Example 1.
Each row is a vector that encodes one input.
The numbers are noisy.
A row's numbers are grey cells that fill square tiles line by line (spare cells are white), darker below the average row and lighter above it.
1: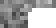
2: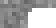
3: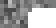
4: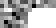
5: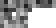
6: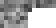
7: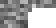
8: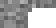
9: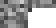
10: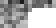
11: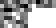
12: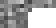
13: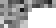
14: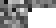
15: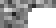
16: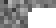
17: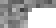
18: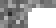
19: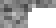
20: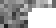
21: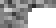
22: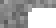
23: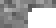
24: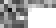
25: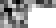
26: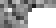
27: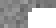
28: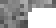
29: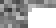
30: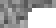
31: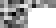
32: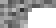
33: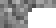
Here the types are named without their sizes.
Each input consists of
either a fixed value, or three true/false values.
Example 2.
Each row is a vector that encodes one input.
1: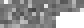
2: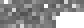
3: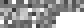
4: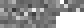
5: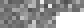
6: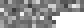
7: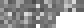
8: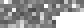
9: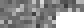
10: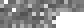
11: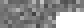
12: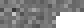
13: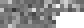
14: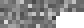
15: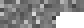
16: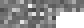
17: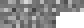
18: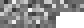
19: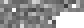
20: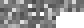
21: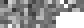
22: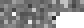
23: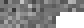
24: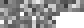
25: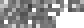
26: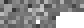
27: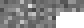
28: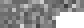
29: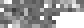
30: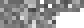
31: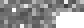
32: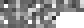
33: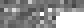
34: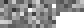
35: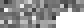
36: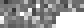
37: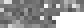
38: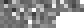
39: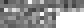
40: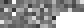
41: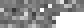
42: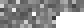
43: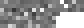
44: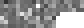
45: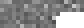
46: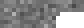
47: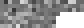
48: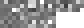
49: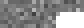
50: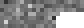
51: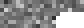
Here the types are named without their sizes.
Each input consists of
a node of a tree.
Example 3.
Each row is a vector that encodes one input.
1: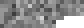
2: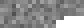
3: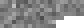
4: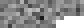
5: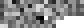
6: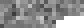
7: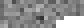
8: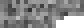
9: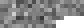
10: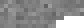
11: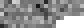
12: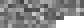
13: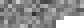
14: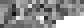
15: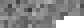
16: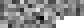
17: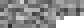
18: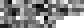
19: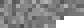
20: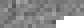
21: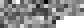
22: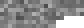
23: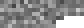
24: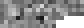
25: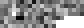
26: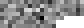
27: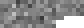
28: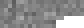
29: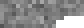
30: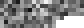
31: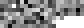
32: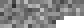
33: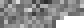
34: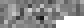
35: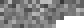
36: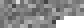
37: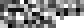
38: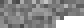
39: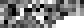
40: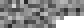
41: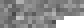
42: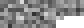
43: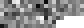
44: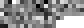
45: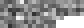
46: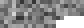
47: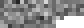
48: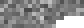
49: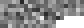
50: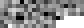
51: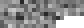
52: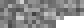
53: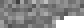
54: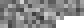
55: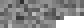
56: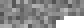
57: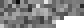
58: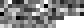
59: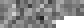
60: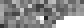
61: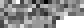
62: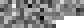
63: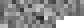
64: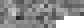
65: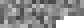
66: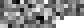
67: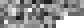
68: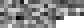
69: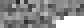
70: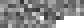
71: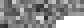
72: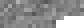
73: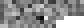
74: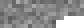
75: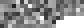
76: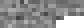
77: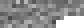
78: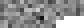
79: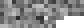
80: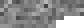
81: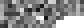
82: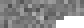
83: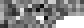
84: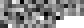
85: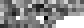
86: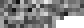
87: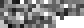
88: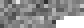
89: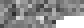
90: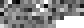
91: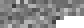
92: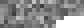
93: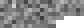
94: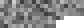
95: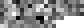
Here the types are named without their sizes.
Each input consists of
a point on a line.
